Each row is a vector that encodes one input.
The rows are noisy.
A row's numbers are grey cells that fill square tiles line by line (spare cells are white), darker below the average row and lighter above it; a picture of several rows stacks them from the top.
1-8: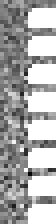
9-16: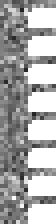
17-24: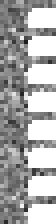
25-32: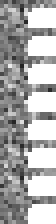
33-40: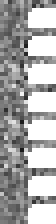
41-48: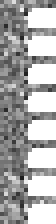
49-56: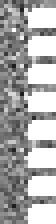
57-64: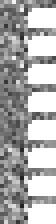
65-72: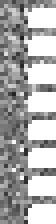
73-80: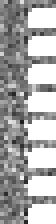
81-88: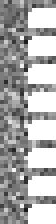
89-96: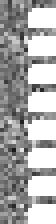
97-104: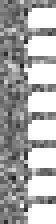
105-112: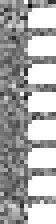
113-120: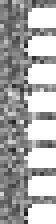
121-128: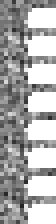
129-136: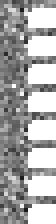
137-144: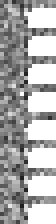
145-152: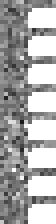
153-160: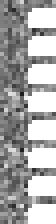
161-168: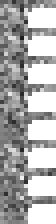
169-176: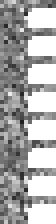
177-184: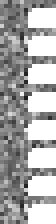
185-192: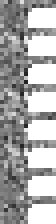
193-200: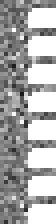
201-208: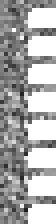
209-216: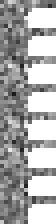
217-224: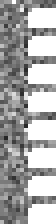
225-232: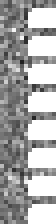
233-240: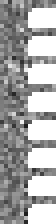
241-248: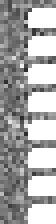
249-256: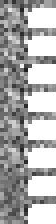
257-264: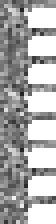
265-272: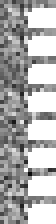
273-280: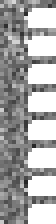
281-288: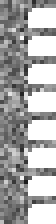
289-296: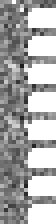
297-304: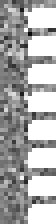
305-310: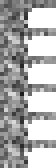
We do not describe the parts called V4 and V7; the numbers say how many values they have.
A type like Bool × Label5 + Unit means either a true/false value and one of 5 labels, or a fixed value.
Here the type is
Bool × V4 × V7 + List2(Line10).
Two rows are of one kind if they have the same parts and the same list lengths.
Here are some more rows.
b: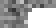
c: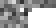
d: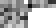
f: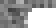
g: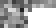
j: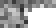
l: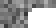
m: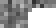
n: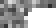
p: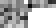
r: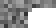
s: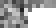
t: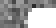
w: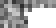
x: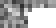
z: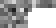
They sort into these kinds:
b, f, l, m, r, t
c, n, z
d, p
g, j, s, w, x

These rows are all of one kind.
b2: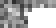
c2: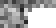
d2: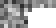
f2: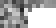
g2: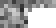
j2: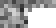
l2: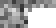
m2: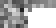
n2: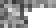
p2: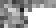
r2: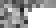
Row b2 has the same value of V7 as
g2, n2 and p2.
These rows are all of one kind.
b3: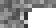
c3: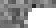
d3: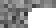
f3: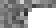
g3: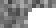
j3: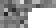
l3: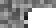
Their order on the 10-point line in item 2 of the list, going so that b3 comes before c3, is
f3, b3, j3, d3, l3, g3, c3.
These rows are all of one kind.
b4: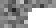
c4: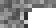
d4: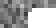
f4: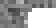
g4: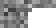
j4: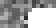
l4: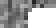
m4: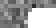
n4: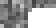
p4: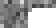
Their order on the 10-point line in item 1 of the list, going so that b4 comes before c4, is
b4, g4, f4, m4, d4, p4, n4, l4, j4, c4.
